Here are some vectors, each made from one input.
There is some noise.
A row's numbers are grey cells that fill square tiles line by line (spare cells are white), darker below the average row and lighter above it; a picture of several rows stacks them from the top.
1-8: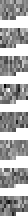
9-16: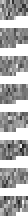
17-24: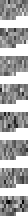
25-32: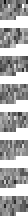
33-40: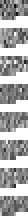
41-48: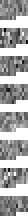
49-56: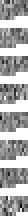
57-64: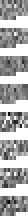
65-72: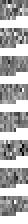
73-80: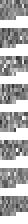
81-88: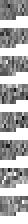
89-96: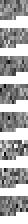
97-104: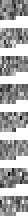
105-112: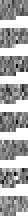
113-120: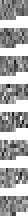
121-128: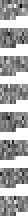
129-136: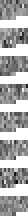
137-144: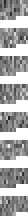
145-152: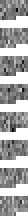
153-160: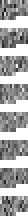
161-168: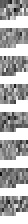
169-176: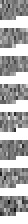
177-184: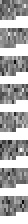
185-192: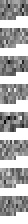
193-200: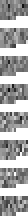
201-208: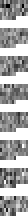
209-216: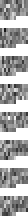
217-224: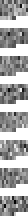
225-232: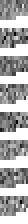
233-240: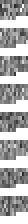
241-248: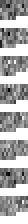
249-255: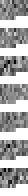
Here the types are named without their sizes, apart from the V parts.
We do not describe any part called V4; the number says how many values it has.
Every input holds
a node of a tree, together with either a point on a circle and a true/false value, or a value of V4.
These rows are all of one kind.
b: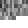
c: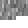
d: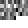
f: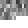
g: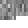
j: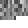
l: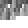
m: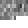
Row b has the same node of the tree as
c and d.
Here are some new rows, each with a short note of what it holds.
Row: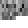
a node of a tree and a value of V4
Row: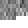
a point on a circle, a node of a tree and a true/false value
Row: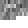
a point on a circle, a node of a tree and a true/false value
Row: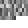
a point on a circle, a node of a tree and a true/false value
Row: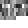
a point on a circle, a node of a tree and a true/false value
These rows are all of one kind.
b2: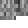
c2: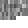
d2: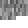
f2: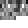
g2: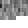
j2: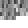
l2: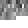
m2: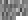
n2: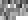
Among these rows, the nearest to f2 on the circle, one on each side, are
l2 and n2.
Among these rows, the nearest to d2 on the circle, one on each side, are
c2 and j2.
